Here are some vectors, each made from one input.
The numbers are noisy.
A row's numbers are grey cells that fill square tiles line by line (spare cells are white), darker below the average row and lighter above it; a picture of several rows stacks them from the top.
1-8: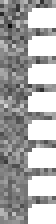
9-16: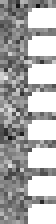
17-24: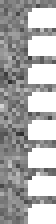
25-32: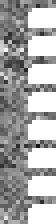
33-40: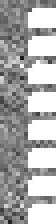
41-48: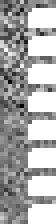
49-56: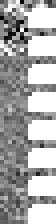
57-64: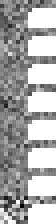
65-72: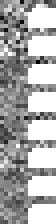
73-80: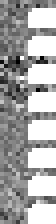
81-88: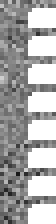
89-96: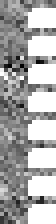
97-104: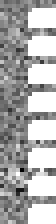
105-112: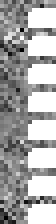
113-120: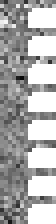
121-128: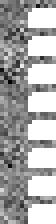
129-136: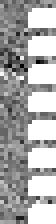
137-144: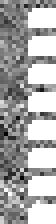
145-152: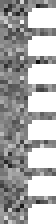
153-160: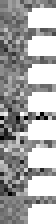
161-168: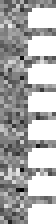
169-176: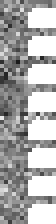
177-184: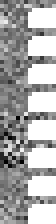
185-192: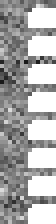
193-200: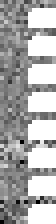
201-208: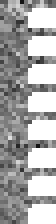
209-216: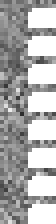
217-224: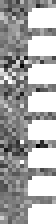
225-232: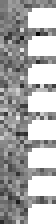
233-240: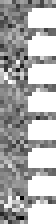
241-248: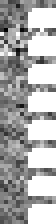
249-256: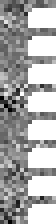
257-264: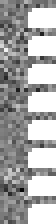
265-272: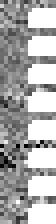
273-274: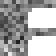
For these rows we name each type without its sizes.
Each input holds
either a point on each of two lines and a true/false value, or a node of a tree.
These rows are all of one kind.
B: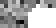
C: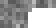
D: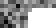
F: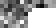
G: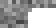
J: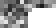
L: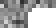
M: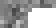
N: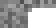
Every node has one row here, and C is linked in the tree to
D, F and N.
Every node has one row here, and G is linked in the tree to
B and F.
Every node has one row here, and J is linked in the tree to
F and M.
